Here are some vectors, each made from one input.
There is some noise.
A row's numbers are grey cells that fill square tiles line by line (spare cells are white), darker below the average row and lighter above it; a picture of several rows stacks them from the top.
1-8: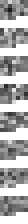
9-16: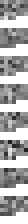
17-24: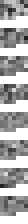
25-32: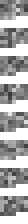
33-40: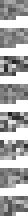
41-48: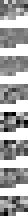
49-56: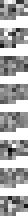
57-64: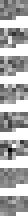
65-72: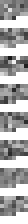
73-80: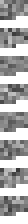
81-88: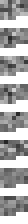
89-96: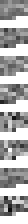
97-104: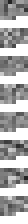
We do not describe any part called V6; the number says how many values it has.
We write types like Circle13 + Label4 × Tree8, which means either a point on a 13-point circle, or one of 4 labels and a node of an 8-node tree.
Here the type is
Bool × Label10 + V6.
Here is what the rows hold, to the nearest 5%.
About 70% of them hold one of 10 labels and a true/false value. The rest hold a value of V6.
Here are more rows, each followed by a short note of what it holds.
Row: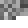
a value of V6
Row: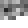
a value of V6
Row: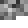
a value of V6
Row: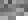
one of 10 labels and a true/false value
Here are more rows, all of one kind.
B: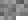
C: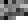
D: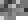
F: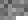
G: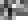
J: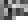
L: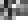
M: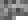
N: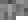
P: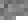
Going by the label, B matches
D, G, L and P.
